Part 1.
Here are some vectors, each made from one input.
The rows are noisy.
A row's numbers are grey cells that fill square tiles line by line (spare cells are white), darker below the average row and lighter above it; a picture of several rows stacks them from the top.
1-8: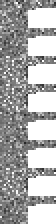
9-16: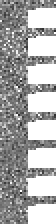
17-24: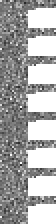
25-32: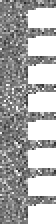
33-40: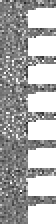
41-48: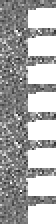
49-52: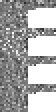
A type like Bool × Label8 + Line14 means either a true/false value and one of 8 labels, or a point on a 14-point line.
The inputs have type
Tree7.
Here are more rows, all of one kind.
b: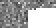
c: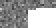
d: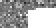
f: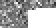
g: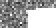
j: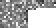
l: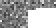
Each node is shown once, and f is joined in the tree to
d.
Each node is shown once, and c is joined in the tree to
b, d and l.
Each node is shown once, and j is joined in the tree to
b.
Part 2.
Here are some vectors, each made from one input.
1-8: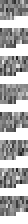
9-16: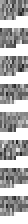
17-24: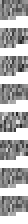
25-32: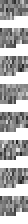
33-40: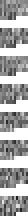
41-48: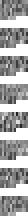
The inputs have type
Line7.
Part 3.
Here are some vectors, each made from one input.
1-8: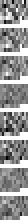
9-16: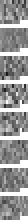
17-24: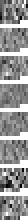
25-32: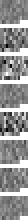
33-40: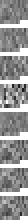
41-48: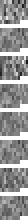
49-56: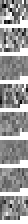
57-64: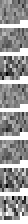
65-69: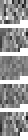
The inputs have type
Line7.
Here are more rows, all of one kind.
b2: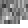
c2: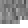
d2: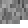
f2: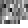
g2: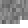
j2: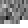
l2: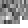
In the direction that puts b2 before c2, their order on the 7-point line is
f2, b2, l2, g2, c2, j2, d2.
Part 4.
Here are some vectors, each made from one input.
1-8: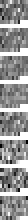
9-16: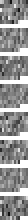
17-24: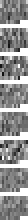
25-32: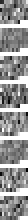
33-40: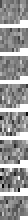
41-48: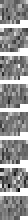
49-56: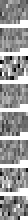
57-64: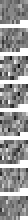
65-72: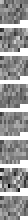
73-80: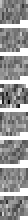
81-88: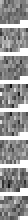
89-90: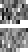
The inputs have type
Line17.
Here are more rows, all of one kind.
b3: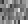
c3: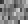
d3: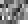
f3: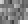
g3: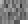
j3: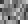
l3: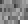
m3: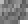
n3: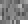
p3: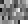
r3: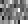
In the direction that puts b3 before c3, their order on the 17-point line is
r3, b3, p3, c3, l3, j3, n3, f3, m3, g3, d3.
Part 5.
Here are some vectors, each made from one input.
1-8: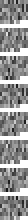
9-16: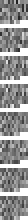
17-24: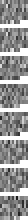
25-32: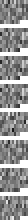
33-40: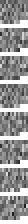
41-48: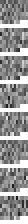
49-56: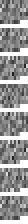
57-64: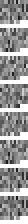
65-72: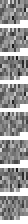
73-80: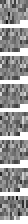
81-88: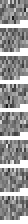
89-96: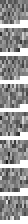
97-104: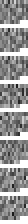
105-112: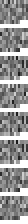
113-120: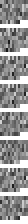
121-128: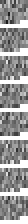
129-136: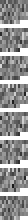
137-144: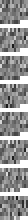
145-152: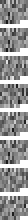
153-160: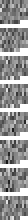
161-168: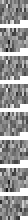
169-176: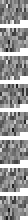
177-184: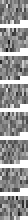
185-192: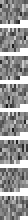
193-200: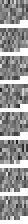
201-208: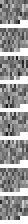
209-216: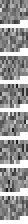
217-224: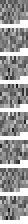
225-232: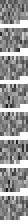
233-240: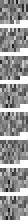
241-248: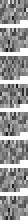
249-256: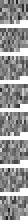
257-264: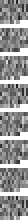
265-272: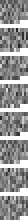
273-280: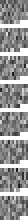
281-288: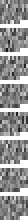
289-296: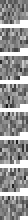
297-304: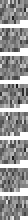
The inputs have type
Circle8.
